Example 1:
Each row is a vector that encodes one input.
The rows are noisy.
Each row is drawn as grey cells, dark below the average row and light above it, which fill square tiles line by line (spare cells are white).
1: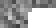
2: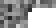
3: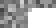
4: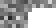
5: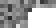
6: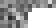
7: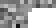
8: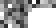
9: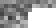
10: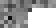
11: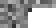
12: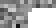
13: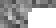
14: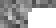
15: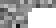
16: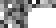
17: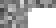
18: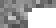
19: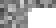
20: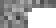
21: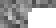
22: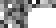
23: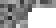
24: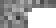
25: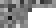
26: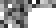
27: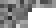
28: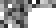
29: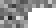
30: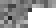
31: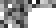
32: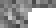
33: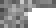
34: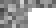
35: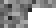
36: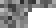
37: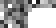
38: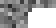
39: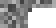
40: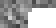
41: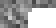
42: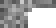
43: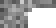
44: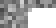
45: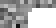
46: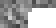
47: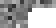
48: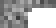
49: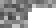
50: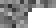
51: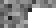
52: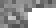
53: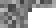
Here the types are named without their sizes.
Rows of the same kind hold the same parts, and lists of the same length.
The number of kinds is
3.
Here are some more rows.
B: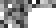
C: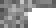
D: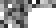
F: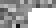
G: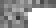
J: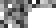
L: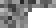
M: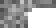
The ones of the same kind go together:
B, D, J
C, F, G, M
L

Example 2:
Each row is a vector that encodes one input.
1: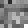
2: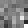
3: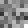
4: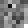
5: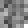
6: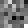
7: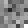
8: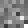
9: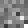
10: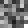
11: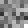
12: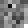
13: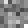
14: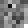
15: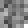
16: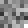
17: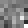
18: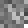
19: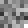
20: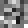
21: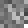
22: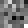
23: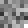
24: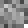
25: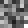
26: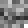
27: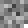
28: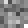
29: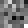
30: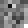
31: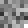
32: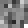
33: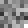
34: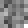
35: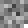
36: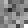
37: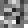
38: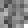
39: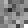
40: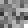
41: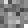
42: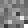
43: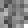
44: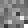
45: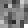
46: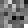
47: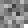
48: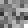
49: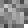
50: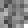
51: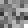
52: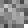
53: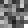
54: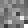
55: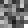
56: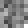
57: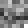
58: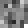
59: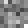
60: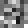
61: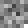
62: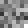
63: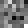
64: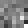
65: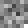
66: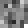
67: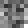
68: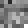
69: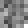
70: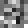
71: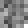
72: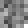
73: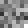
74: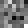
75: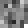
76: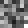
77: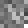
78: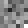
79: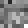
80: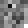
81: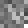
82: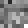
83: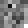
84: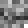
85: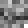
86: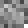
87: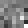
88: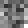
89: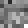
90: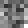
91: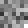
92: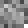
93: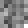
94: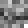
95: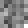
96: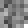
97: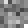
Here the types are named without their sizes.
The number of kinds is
3.
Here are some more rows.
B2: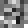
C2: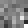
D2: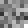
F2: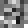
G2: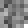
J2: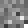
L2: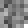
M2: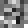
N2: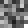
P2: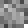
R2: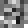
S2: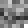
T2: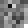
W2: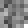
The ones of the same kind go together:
B2, F2, M2, R2
C2, J2, P2
D2, G2, L2, N2, S2, T2, W2

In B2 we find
a fixed value.
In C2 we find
a point on a circle.
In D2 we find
three true/false values.
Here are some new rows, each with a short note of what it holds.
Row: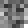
three true/false values
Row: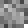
a point on a circle
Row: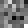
three true/false values
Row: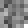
three true/false values
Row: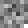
a point on a circle
